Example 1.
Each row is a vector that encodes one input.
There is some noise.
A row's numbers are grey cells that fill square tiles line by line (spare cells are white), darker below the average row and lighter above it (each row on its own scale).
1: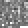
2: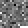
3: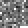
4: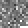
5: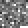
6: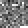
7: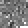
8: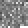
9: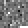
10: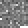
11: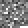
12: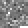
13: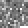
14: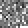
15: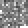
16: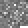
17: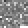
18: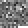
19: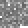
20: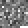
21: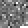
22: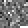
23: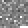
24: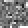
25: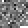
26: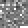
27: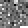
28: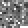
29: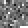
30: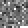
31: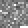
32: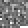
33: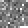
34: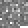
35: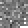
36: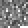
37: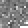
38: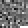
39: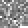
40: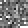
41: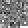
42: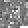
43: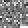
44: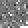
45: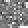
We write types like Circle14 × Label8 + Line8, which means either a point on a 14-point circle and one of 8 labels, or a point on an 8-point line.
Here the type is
Bool × Label6.
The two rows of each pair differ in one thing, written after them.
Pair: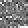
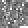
the label
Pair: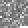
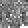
the true/false value
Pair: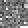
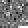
the label
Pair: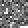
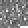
the true/false value
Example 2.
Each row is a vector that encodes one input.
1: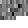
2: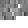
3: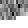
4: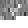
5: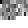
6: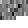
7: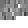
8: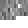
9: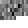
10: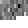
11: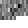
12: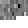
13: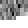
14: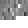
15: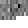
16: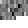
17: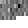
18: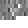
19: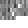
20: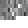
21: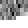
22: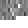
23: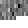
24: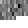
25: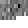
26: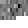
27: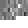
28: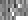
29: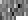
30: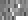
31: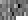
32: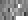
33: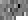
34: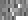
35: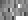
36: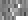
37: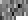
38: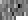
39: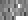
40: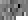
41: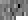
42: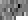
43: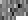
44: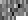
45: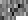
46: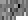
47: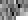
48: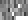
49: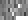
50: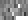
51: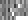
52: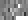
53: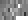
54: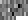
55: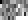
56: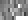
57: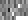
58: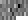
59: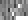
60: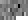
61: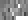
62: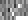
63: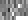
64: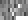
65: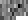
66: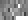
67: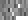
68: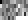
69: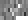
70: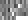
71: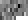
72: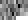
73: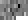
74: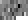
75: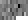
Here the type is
Bool × (Line8 × Line8 + Unit).
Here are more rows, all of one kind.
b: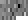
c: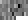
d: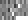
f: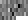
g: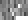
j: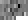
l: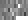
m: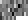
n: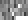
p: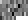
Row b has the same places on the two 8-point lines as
g and n.
